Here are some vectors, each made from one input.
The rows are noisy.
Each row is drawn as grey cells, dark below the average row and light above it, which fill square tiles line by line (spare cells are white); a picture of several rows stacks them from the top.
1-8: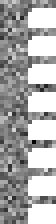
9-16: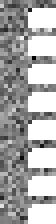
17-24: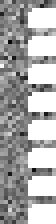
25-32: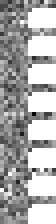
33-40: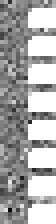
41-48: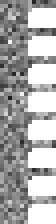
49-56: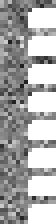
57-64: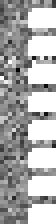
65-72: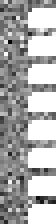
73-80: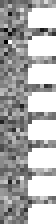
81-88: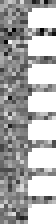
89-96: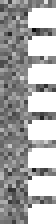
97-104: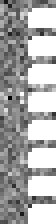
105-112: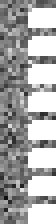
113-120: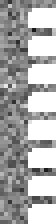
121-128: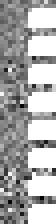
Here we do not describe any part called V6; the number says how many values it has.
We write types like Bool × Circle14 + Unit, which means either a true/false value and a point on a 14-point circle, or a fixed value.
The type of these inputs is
List2(Bool × V6).
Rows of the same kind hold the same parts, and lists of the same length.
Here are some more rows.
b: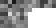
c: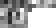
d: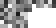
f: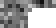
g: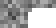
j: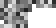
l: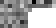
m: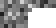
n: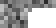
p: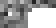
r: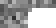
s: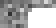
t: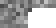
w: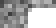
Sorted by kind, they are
b, f, l, m, n, p
c, g, r, s, t, w
d, j

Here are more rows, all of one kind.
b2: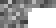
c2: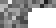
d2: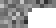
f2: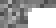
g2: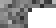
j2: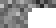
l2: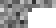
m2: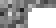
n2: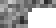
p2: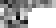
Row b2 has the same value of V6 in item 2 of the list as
f2 and m2.
